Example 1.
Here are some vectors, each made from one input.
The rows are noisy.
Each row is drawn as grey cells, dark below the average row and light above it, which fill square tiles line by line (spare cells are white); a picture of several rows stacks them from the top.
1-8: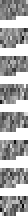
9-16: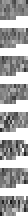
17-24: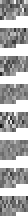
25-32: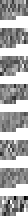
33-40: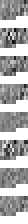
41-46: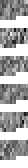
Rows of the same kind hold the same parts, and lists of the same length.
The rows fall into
2 kinds.
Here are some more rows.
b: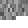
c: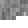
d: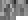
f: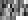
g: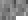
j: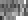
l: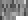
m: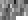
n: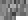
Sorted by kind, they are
b, c, d, g, j, l, m
f, n

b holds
a point on a 5-point line.
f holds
a point on each of two 3-point lines.
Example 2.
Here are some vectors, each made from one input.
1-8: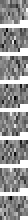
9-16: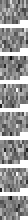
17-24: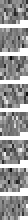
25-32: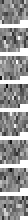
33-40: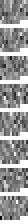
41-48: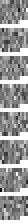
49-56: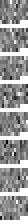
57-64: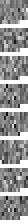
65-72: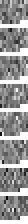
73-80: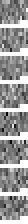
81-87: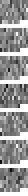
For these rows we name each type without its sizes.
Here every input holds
two labels.
